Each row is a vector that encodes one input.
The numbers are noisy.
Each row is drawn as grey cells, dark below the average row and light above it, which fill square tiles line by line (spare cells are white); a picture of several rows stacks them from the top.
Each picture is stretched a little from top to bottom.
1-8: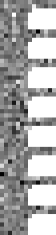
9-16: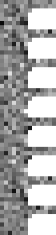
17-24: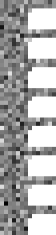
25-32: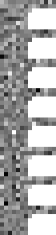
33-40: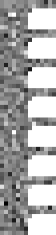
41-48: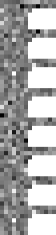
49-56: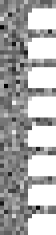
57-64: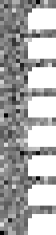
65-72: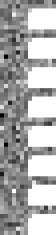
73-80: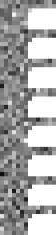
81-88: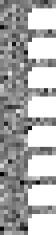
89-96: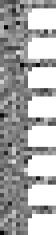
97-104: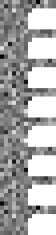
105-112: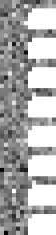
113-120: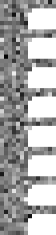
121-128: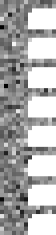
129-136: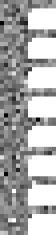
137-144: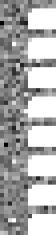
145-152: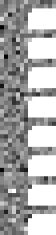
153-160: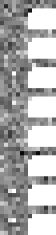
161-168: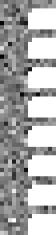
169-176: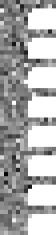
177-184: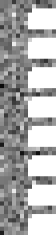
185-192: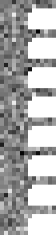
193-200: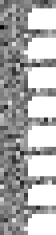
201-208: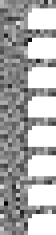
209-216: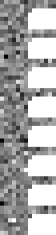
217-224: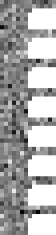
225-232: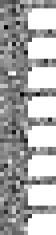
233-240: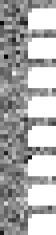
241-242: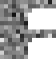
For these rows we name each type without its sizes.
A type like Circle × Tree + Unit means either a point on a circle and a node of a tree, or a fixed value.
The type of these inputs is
Circle + Line.
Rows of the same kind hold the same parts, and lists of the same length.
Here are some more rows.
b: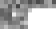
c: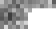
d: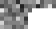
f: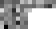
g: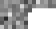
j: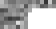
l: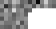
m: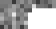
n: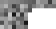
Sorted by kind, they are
b, c, g, j, l, m, n
d, f

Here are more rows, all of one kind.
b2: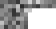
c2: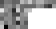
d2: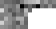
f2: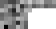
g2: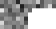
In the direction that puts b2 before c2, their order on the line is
g2, d2, b2, f2, c2.
